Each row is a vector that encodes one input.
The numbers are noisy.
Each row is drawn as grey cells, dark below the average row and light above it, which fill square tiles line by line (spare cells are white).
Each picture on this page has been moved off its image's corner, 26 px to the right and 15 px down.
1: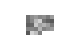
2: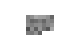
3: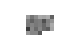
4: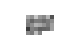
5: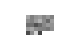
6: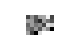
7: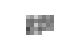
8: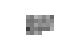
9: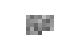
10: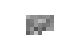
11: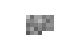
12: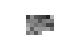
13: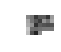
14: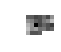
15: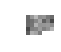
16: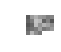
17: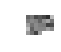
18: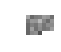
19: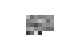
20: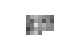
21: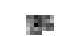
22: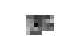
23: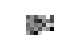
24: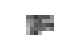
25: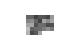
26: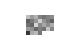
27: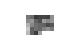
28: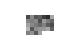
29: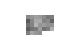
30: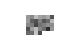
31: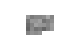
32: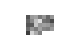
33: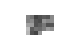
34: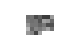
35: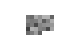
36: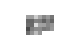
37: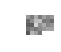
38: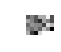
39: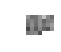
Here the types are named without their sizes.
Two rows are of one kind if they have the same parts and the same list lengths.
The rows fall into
3 kinds.
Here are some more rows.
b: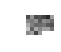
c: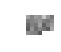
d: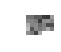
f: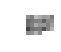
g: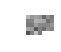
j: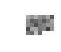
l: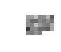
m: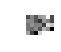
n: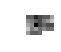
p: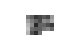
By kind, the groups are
b, d, n, p
c, f, g, j, l
m

